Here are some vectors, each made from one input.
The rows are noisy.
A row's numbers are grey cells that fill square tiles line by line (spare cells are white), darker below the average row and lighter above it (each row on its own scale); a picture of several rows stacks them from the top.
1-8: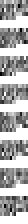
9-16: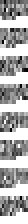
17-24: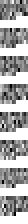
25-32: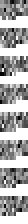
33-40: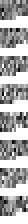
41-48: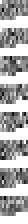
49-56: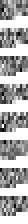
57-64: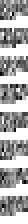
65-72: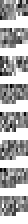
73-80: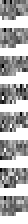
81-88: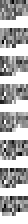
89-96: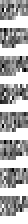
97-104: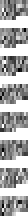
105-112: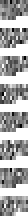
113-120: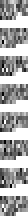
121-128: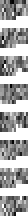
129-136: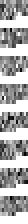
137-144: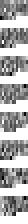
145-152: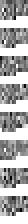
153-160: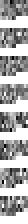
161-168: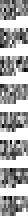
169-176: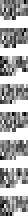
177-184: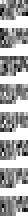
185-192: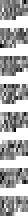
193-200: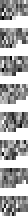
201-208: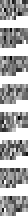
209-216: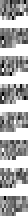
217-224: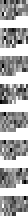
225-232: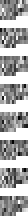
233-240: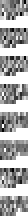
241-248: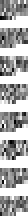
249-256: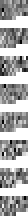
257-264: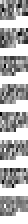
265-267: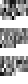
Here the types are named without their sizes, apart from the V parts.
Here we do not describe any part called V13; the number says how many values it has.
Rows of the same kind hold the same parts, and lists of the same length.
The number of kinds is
2.
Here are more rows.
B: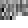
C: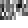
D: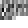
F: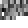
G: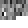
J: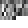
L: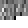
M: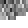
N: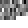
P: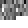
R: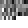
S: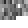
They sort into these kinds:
B, C, D, F
G, J, L, M, N, P, R, S

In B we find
a true/false value and a value of V13.
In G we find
a label and a point on a line.
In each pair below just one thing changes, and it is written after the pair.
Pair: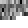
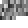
the true/false value
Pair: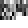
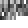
the true/false value
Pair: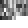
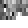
the true/false value
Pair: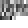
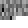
the true/false value
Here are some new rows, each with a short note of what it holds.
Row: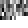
a true/false value and a value of V13
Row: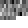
a label and a point on a line
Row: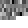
a label and a point on a line
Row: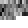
a true/false value and a value of V13
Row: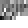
a true/false value and a value of V13
